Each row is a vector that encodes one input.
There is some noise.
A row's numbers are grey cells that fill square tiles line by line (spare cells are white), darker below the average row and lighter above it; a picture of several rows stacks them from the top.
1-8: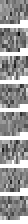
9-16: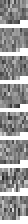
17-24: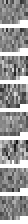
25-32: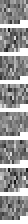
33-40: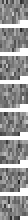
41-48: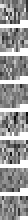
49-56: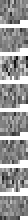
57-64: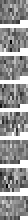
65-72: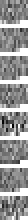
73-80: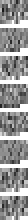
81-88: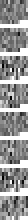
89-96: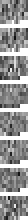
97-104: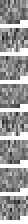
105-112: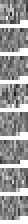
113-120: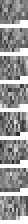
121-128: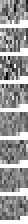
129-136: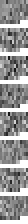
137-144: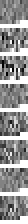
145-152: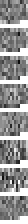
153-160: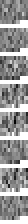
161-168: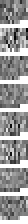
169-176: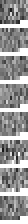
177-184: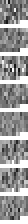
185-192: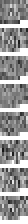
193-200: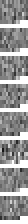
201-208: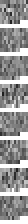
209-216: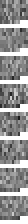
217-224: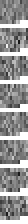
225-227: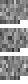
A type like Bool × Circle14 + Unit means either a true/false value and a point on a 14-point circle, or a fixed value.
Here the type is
Line7 + List2(Circle5 + Line4).
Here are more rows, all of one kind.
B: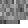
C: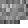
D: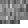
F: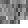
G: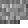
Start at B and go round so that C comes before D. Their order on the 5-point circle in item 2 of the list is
B, C, G, F, D.
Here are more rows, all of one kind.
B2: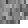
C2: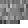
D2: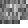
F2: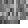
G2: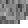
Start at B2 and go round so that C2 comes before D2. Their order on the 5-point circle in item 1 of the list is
B2, G2, F2, C2, D2.
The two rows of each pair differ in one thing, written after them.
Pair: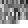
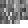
the place on the 4-point line in item 1 of the list
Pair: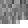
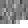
the place on the 5-point circle in item 2 of the list
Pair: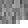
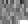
the place on the 4-point line in item 1 of the list
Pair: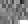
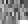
the place on the 5-point circle in item 2 of the list
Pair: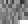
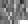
the place on the 5-point circle in item 2 of the list
